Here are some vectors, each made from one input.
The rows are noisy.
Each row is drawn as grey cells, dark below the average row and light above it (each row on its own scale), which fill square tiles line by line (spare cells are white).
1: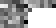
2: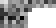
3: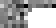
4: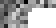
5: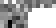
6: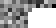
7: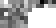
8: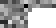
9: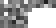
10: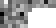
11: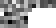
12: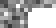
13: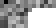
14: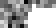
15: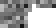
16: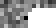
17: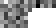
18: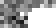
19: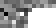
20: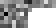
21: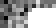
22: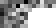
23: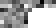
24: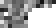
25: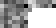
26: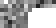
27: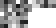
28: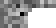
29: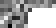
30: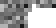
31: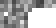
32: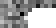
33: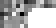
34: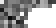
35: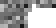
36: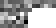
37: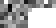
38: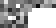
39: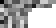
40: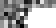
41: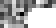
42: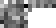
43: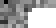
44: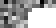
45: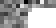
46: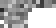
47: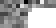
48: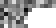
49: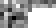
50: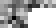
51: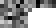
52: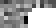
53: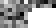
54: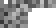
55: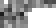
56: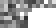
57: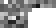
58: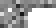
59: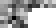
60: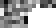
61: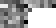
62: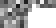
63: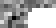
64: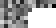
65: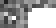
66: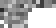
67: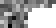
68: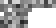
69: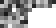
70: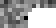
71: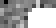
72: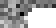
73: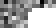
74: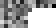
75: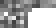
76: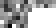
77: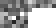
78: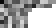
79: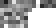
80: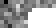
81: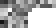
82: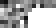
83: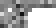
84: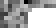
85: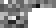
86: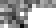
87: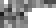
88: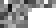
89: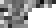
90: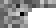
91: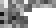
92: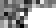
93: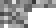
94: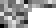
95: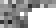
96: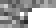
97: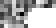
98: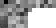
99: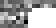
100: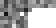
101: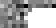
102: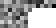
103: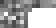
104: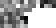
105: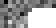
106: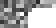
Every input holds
two labels (each one of 11).
